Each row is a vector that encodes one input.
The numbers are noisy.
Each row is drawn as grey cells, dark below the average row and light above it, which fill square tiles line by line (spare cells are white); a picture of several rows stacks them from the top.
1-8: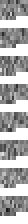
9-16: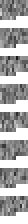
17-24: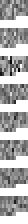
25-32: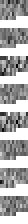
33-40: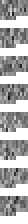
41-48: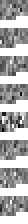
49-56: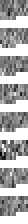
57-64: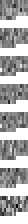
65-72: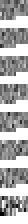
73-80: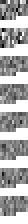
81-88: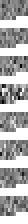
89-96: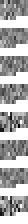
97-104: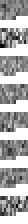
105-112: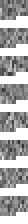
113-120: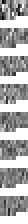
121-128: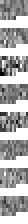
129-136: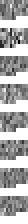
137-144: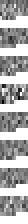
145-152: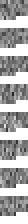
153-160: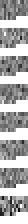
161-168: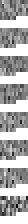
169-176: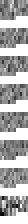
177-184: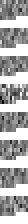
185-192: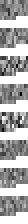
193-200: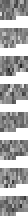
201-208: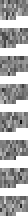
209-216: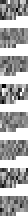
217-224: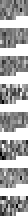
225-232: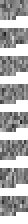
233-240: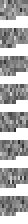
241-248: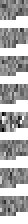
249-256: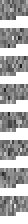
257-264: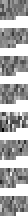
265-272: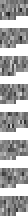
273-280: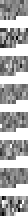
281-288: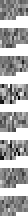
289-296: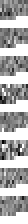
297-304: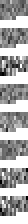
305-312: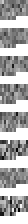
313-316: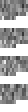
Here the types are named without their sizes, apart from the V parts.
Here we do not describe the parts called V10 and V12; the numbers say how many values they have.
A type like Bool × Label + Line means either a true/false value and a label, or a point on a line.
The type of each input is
Label + (Line + V12) × V10.
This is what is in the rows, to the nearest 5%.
About 15% of them hold a label. The rest hold a value of V10, together with either a point on a line, or a value of V12.
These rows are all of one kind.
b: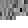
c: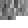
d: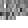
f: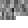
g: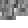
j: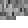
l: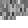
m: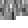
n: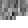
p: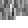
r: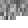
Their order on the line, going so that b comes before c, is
r, d, l, j, n, b, g, c, f, p, m.
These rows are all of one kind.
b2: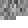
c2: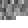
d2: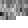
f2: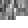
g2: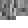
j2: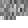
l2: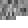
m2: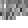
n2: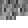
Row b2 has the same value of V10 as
f2, g2 and l2.
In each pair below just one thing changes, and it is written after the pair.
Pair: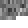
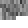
the value of V10
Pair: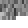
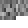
the value of V12
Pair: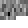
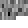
the value of V12
